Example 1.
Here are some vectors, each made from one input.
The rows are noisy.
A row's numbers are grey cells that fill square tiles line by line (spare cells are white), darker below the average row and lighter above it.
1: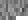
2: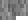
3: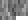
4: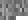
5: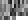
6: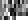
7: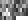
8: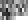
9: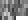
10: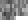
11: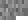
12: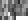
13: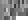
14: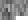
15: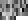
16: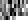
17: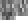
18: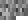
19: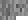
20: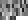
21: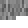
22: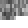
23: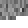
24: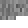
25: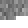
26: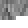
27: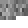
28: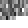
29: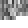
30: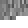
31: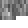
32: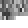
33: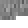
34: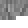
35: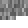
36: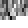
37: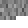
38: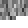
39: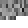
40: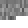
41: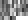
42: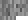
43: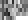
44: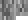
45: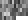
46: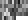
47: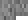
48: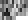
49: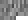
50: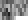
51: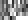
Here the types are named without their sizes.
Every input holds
a point on a circle and a true/false value.
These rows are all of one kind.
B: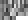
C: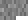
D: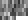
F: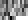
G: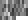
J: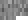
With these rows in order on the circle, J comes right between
D and G.
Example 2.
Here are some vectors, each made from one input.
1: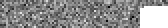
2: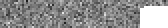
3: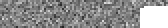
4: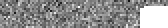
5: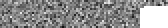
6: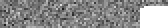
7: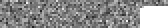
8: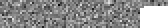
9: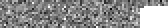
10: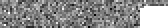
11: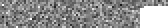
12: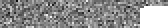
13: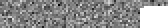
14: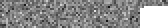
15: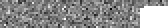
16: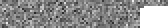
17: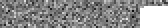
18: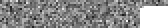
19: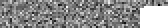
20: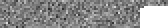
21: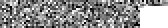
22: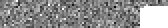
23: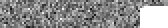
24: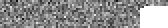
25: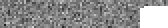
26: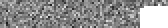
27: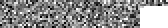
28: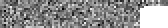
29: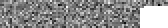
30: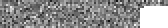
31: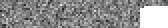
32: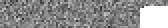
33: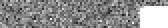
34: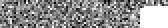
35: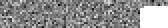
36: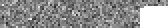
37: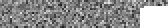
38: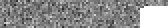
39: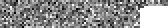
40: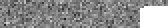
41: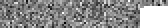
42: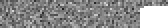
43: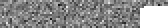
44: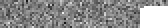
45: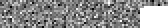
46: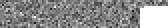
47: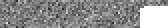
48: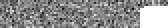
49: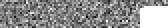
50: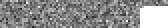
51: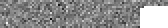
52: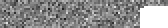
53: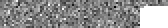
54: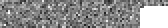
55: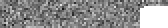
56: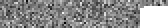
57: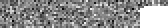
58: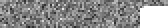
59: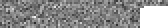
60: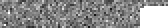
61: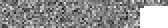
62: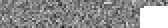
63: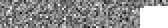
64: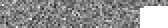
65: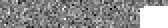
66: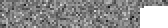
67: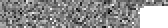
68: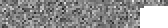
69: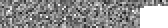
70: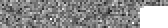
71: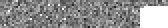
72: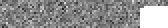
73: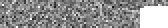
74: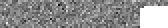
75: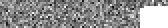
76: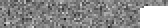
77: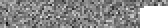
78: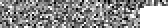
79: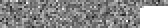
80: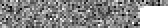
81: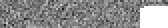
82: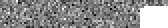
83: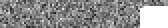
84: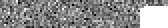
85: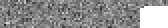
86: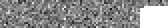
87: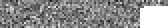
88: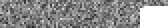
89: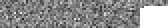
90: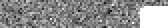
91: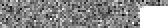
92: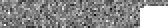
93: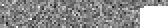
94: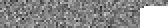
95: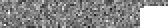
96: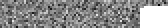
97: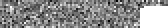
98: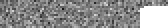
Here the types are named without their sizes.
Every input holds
either a point on a line, or a node of a tree.
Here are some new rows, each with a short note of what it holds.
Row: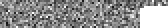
a point on a line
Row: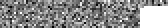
a node of a tree
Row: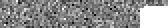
a point on a line
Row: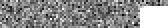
a point on a line
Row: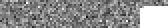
a point on a line
